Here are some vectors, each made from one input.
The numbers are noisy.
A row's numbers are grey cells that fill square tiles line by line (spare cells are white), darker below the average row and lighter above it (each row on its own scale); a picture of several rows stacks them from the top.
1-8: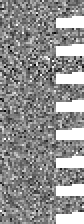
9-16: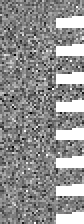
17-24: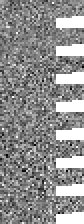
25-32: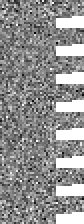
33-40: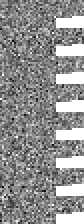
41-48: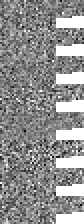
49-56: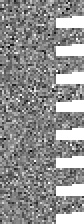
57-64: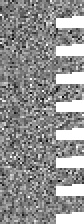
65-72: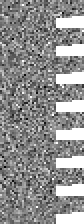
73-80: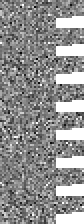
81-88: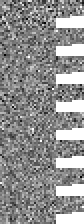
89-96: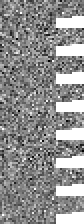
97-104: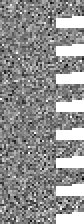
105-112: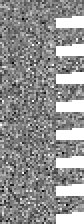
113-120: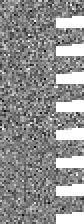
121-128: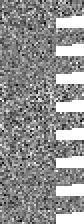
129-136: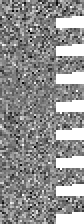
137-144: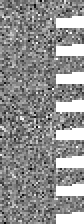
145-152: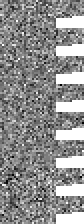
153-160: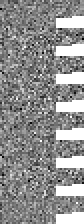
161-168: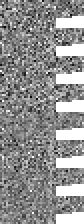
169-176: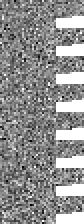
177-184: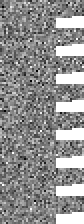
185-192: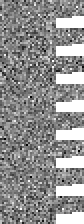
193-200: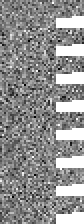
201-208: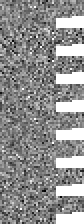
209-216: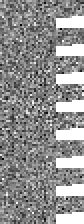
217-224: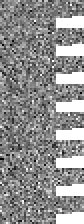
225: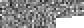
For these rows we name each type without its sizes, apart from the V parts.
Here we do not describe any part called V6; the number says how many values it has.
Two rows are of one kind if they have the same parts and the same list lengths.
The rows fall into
2 kinds.
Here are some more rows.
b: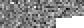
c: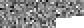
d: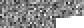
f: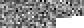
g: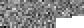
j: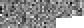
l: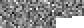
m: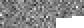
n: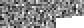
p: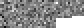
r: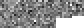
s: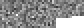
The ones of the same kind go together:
b, c, d, f, j, m, n, s
g, l, p, r

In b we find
a label, a true/false value and a value of V6.
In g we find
a point on a circle.
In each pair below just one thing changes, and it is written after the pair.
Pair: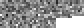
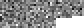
the value of V6
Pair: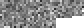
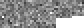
the true/false value
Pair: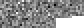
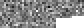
the label
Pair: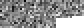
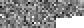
the label
